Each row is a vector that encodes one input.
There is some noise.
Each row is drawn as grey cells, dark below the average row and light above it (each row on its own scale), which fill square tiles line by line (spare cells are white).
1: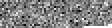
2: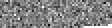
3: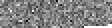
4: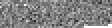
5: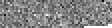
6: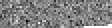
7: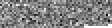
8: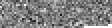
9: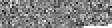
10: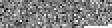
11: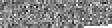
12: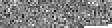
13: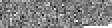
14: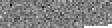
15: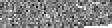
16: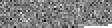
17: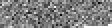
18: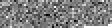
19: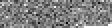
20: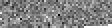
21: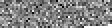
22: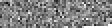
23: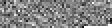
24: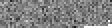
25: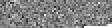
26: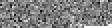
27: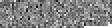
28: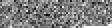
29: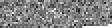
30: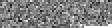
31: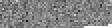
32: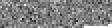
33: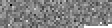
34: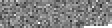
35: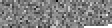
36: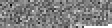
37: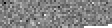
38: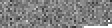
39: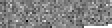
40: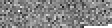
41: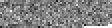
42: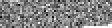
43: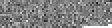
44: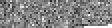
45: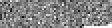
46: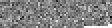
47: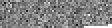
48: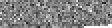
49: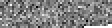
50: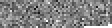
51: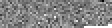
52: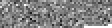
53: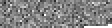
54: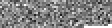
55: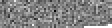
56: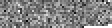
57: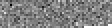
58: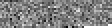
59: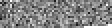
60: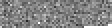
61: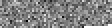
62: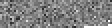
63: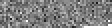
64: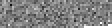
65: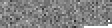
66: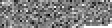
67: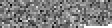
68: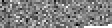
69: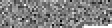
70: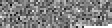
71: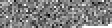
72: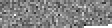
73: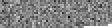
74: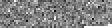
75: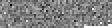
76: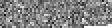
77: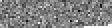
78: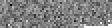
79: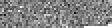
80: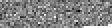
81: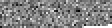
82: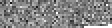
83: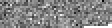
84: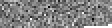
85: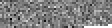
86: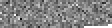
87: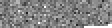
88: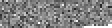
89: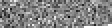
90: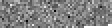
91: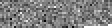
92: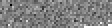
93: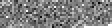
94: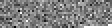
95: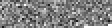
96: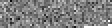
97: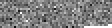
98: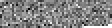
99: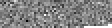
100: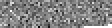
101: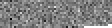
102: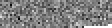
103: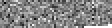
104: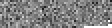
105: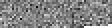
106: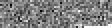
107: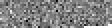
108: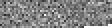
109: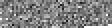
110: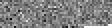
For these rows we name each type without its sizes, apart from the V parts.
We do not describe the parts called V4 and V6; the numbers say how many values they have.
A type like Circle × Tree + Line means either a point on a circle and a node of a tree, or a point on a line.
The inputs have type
Bool × (Line + V4) + V6.
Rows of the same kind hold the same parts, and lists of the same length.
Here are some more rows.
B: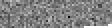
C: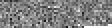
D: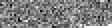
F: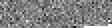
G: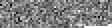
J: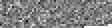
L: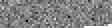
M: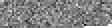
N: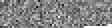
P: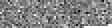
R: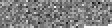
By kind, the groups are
B, J, L, P
C, D, F, G, R
M, N

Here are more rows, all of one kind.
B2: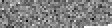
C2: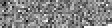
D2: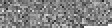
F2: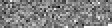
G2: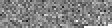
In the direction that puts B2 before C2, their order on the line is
B2, F2, C2, D2, G2.
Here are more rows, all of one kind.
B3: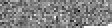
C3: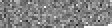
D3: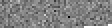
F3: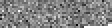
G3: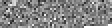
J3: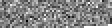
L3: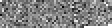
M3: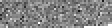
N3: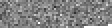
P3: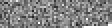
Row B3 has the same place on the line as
C3, F3, N3 and P3.
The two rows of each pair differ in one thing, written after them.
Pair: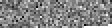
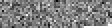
the true/false value
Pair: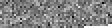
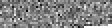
the true/false value
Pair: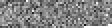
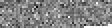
the true/false value
